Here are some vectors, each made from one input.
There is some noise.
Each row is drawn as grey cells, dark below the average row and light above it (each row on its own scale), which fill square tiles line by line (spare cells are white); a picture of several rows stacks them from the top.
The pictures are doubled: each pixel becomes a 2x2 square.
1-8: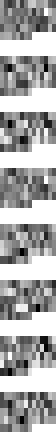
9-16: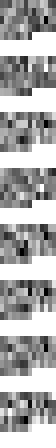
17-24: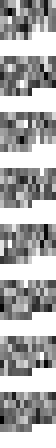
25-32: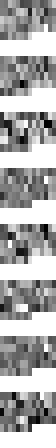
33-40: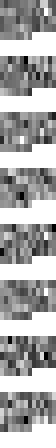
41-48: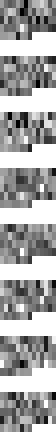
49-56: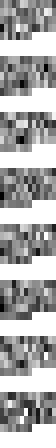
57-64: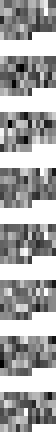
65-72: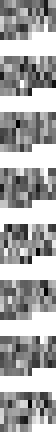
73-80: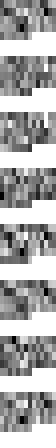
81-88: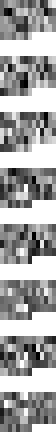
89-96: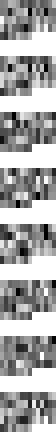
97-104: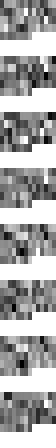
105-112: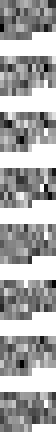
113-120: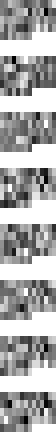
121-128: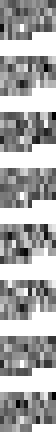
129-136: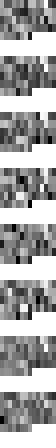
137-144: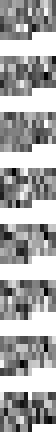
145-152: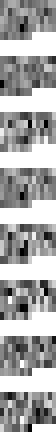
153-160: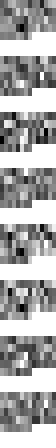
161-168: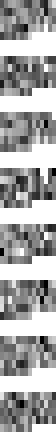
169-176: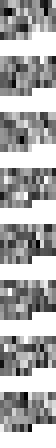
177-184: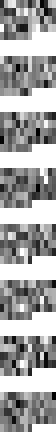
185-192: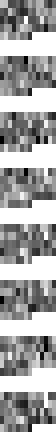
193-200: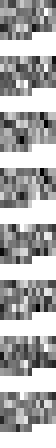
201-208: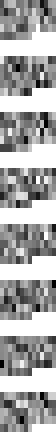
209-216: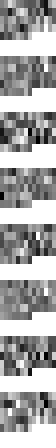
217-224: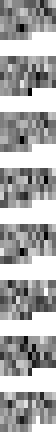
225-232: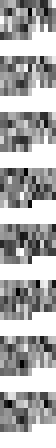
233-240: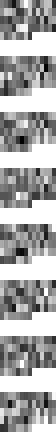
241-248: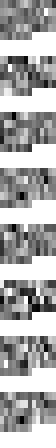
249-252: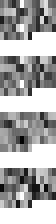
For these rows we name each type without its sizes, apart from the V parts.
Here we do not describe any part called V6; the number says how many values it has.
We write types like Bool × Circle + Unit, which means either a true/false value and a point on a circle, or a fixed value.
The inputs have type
Bool × Label + (Circle + Unit) × V6.
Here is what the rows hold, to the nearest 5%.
About 40% of them hold a label and a true/false value. The rest hold a value of V6, together with either a point on a circle, or a fixed value.
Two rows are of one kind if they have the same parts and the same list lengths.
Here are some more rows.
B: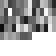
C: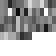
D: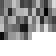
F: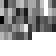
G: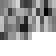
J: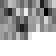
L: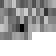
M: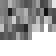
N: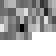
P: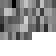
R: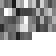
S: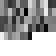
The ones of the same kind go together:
B, C, F, S
D, G, J, L, M, N
P, R

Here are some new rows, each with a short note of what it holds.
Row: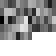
a value of V6
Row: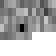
a label and a true/false value
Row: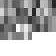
a point on a circle and a value of V6
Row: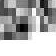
a label and a true/false value
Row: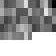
a point on a circle and a value of V6
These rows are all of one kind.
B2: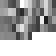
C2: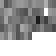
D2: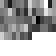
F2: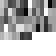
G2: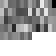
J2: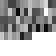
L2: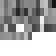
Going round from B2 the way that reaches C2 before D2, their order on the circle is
B2, C2, D2, F2, J2, G2, L2.
